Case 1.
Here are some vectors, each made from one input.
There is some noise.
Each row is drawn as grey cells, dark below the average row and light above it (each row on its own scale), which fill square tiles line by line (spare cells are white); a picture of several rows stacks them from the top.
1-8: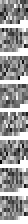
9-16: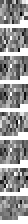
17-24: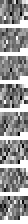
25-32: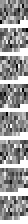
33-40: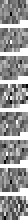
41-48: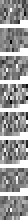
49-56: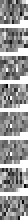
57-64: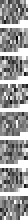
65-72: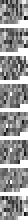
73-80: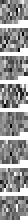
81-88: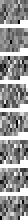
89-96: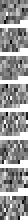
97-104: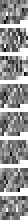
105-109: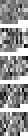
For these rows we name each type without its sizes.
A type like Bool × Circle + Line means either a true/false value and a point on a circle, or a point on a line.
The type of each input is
Bool × Bool × Bool × Bool + Circle.
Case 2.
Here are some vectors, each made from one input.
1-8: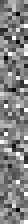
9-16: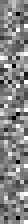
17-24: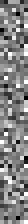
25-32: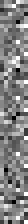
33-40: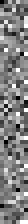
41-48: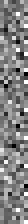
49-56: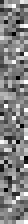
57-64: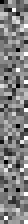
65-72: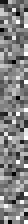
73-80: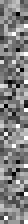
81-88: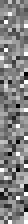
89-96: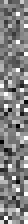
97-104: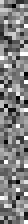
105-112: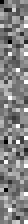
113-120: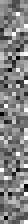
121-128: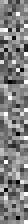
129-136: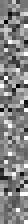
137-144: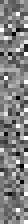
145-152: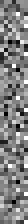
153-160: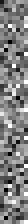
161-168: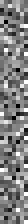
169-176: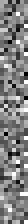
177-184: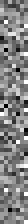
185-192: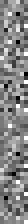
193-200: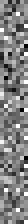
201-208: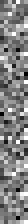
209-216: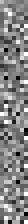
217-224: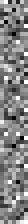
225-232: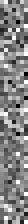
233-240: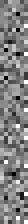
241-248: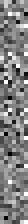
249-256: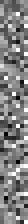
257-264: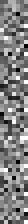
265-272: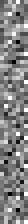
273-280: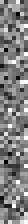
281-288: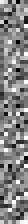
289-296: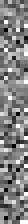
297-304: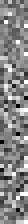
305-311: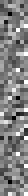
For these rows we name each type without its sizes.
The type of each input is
List(Line).
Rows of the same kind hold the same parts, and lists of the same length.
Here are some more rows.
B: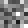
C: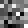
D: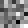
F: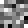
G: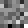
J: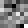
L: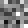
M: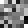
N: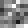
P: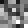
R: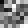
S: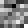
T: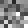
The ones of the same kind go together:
B, D, F, J, L, M, S, T
C, G
N, P, R

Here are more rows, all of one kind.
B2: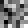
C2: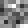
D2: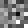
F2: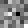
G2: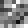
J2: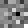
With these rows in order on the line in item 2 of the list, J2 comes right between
B2 and D2.
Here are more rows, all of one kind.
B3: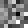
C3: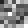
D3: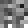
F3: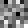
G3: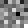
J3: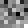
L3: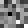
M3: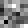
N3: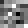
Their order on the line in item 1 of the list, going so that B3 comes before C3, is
D3, L3, J3, G3, B3, F3, M3, C3, N3.
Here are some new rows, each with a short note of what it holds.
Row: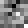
a list of one item
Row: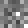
a list of one item
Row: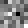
a list of two items
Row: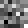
the empty list
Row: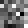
the empty list
